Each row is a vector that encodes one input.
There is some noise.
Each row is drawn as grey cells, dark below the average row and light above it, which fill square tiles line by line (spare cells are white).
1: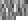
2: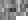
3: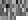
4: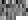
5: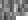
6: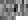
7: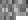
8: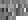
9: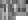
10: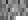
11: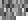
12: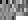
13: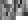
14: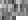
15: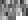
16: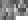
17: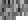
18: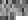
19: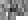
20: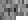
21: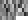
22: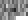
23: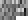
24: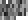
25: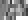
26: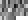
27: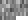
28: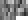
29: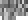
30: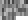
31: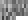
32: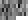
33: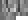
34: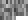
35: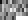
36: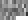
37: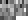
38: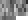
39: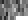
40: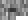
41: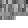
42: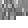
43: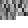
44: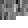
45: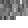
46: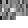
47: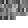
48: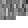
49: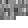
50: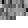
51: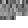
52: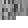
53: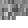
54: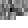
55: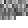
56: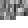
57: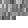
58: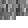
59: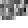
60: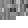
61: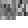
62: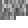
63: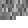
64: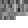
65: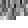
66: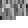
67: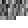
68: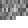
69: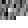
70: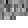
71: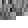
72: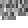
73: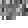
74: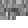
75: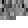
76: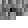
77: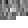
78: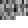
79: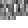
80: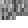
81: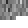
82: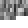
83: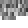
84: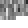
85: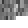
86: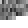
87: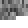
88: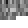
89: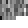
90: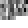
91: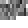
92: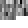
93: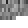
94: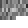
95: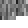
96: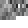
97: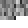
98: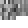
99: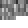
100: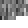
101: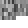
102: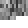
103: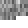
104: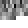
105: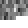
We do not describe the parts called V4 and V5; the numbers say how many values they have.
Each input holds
a point on a 6-point circle and a value of V4, together with either three true/false values, or a value of V5.
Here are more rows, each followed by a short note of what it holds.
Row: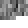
a point on a 6-point circle, three true/false values and a value of V4
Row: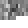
a point on a 6-point circle, three true/false values and a value of V4
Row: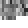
a point on a 6-point circle, a value of V4 and a value of V5
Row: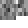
a point on a 6-point circle, a value of V4 and a value of V5
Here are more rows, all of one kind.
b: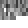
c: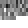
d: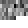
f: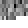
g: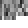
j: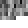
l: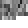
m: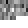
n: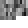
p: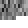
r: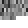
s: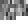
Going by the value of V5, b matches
c, m and r.
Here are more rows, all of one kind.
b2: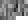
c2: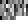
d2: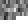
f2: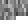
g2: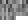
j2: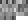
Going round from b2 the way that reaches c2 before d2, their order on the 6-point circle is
b2, f2, c2, g2, j2, d2.
